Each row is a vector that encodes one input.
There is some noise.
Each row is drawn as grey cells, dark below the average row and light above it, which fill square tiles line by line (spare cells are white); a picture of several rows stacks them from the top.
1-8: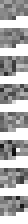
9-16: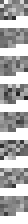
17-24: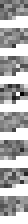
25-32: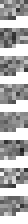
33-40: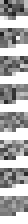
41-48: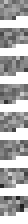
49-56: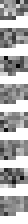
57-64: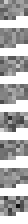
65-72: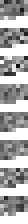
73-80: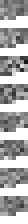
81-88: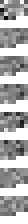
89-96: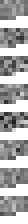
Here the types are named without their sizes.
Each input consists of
a point on a line.
